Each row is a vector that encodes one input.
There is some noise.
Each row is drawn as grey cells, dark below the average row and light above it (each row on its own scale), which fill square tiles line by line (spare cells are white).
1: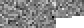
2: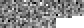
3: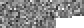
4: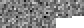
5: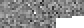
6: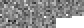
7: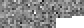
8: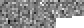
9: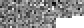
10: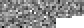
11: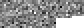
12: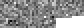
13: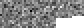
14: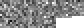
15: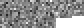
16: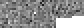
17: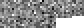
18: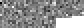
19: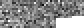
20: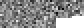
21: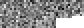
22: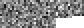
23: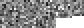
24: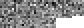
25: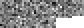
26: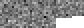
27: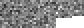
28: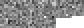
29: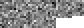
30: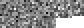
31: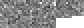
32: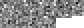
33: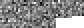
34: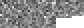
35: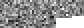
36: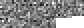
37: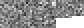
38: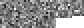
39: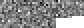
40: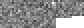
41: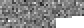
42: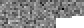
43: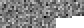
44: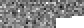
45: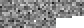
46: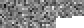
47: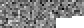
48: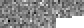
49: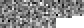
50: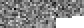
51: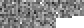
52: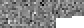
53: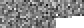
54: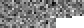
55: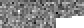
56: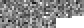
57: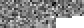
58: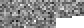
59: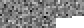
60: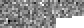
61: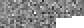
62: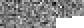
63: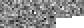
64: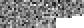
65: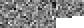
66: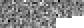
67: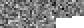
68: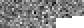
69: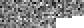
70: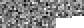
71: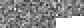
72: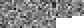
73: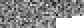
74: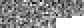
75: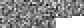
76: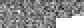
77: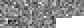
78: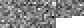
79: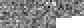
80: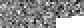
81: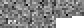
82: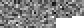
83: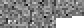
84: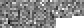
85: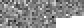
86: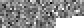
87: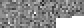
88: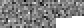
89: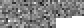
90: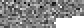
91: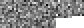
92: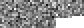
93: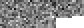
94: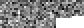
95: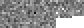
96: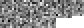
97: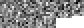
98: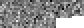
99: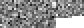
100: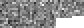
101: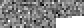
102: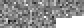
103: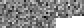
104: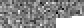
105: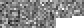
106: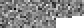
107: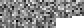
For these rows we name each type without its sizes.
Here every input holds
a true/false value, together with either a fixed value, or a node of a tree.
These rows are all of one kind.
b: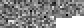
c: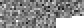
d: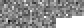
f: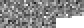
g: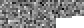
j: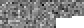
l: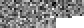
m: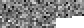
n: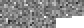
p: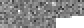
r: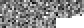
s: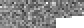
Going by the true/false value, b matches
l and m.
